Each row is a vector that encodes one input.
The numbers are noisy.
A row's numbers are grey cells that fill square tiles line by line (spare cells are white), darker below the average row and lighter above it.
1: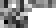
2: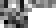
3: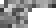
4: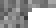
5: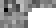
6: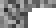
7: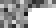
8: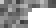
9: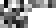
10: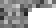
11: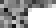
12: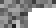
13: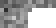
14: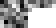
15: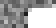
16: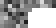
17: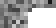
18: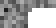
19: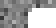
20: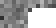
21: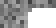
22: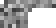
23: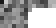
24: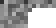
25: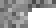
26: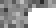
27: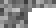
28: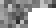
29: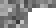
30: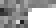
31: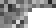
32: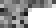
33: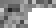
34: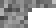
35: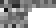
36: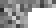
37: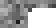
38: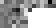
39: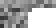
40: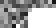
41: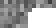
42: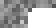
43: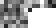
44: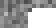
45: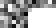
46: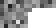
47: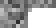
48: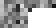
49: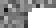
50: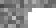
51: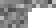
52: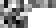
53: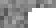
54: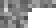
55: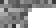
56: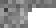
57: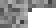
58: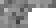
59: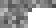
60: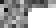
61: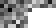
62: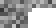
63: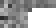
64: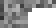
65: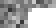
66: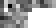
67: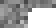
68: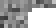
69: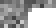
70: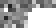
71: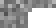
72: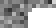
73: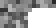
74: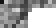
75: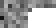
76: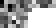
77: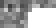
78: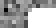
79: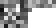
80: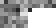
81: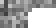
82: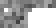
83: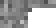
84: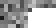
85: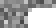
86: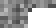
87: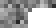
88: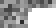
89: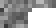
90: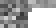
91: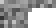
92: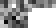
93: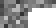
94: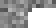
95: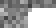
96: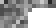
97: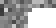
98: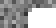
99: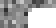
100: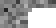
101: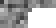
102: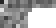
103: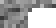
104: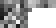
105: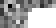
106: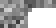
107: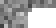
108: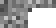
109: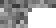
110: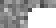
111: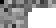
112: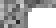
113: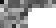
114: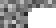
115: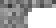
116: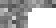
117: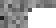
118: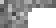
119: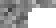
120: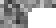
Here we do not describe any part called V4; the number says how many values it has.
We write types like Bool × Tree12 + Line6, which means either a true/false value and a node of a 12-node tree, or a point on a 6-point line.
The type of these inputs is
List2(Bool × V4).
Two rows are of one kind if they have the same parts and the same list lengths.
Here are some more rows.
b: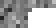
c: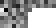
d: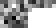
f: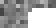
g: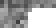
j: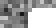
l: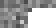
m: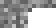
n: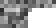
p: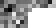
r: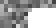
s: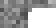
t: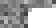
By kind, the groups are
b, j, p, s, t
c, f, g, l, m, n, r
d

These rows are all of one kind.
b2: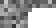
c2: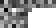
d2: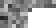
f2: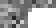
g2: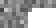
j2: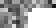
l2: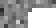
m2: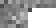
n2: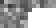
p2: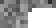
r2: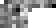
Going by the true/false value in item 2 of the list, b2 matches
d2, l2, n2 and p2.
